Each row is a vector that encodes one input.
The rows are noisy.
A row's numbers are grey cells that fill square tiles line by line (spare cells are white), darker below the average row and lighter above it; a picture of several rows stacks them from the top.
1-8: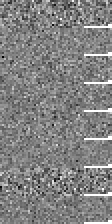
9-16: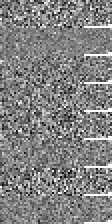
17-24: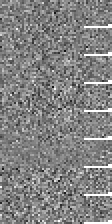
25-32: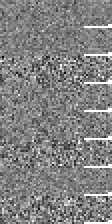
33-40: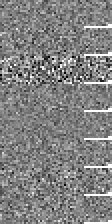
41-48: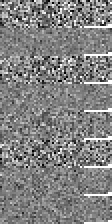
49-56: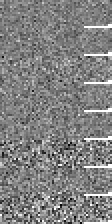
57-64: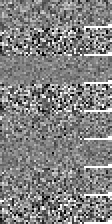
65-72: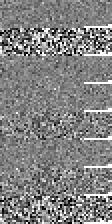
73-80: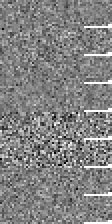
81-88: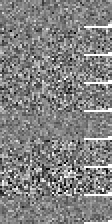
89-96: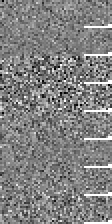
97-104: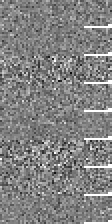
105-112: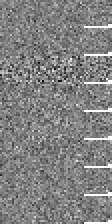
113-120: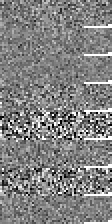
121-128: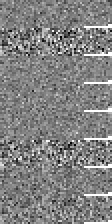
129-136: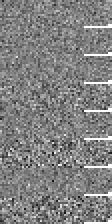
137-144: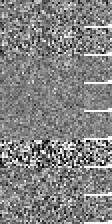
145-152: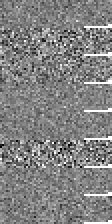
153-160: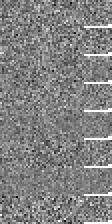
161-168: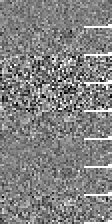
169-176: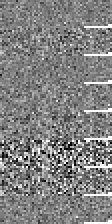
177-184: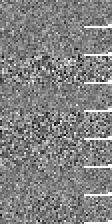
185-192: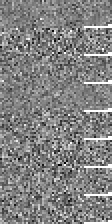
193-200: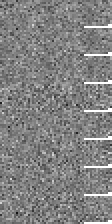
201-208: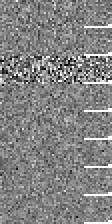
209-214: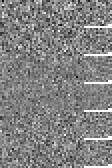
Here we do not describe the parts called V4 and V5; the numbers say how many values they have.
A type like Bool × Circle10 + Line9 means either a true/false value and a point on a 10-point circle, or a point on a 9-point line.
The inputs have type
(Circle9 + (Line7 + V4) × V5) × Line7.
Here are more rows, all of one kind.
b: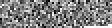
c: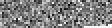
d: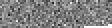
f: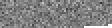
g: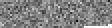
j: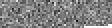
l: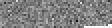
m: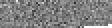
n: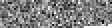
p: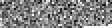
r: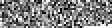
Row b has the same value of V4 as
d and j.
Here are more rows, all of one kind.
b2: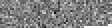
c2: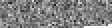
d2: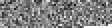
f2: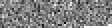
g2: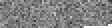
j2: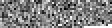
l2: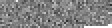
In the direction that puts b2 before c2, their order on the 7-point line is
f2, l2, g2, b2, d2, j2, c2.
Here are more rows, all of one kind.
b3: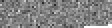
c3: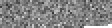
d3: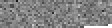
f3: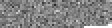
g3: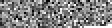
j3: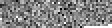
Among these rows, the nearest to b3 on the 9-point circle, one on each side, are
c3 and f3.
